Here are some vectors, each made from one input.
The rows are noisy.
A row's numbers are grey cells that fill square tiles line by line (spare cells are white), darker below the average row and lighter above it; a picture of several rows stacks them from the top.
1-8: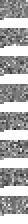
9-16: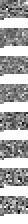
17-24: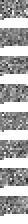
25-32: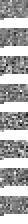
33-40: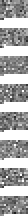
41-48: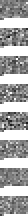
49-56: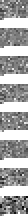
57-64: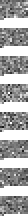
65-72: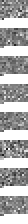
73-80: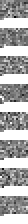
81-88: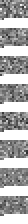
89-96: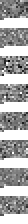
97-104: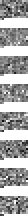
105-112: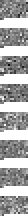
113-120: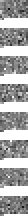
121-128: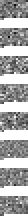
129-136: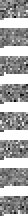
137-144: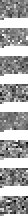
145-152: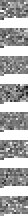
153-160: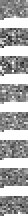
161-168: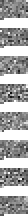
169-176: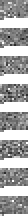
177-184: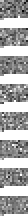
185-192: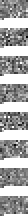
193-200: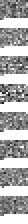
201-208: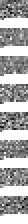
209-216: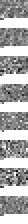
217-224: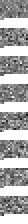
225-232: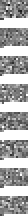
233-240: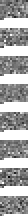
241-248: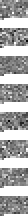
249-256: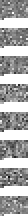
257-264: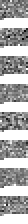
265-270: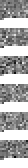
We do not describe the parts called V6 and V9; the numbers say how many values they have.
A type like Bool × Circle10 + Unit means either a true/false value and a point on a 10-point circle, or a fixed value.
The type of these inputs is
Bool × (Line7 + V9) + V6.
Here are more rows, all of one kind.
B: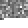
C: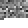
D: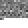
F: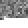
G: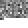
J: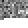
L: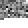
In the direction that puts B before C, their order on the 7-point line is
B, G, C, J, F, D, L.
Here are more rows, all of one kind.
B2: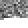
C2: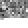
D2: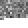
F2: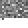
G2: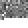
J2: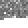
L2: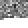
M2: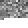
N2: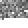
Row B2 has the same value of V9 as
C2 and J2.
